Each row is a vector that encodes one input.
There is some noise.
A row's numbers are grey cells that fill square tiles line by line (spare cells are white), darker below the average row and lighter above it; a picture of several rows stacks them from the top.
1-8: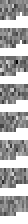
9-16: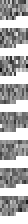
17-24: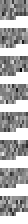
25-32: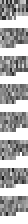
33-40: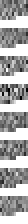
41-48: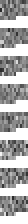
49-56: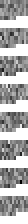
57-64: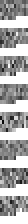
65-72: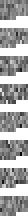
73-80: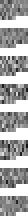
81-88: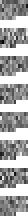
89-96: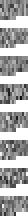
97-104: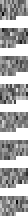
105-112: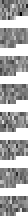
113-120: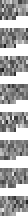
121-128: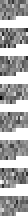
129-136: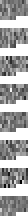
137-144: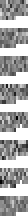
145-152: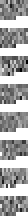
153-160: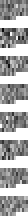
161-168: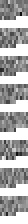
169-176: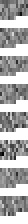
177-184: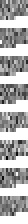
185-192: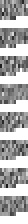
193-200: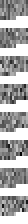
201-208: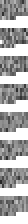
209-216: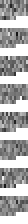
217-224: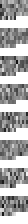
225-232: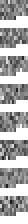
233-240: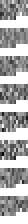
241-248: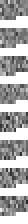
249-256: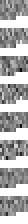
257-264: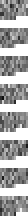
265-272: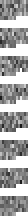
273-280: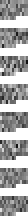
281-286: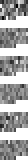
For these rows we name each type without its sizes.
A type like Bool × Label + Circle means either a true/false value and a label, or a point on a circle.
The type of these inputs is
(Bool × Bool × Bool × Bool + Unit) × Line.
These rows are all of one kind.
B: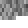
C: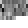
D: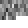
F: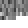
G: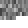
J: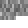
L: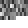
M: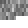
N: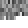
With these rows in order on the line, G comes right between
B and L.
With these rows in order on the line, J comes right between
D and M.
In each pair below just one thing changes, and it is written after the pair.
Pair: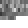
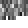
the place on the line
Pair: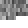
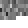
the place on the line
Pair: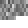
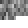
the place on the line
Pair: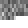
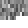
the place on the line
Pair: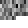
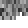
the place on the line
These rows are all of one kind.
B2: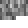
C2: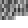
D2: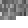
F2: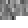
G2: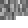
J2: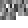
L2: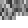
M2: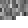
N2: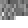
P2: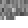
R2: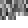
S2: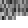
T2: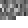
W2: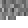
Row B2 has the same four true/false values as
L2, P2 and R2.
